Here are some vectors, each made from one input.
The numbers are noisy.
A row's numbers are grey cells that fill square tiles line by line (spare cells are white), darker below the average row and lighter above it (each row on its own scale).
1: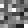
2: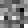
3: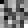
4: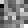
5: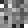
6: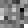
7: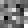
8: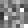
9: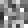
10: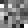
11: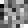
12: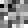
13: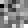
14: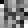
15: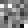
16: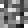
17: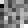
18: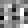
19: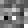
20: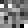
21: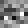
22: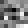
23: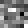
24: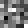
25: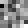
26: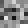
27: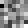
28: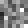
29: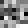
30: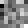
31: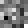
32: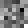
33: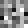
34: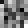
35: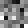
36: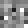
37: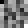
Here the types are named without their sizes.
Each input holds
a point on a line and a true/false value.
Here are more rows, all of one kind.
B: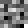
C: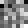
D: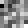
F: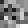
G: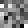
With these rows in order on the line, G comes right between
B and F.
